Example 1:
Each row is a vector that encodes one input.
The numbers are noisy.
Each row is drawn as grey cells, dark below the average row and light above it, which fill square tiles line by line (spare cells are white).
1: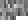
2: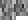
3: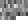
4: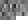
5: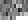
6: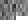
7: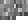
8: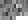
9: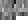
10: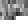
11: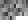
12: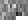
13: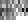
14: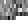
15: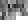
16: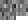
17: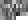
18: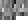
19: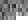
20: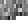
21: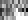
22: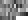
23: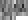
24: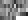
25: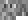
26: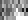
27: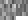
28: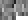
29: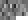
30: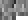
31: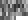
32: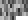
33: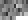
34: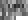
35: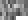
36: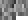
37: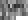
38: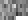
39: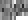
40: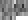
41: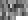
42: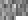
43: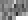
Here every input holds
either a fixed value, or three true/false values.
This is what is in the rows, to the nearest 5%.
About 5% of them hold a fixed value. The rest hold three true/false values.
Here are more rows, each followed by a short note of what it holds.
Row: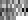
a fixed value
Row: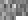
three true/false values
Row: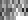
a fixed value
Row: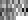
a fixed value
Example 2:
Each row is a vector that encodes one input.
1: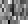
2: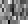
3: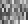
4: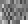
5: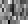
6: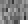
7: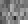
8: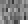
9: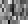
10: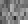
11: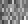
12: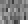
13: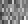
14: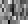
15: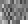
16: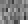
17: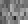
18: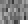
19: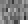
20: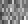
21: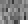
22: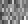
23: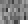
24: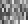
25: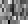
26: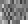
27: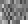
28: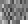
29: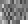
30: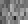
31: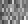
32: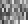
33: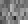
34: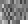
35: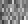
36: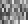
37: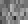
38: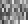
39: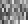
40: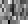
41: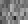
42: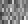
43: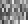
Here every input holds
a point on a 6-point line.
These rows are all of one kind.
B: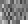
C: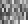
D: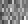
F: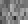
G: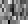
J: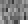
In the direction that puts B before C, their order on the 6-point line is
G, B, J, F, D, C.
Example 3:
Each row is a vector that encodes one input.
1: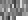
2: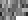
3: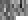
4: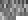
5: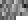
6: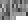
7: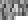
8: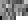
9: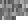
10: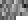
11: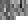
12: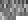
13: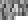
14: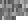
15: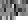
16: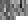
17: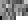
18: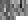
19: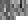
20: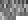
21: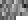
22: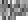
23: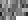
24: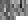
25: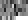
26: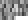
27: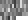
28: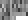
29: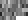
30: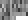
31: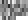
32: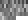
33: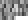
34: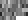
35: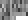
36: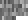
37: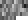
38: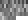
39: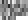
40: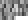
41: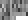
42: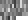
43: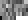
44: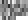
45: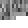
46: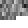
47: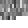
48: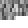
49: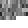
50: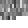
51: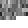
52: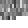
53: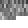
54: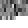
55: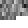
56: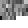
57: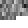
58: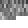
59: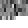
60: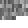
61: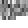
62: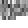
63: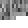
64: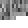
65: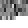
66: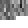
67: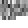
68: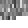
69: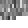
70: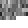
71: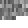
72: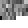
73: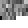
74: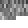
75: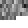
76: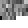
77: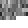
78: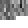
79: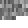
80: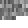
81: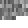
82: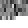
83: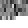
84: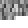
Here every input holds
one of 11 labels.
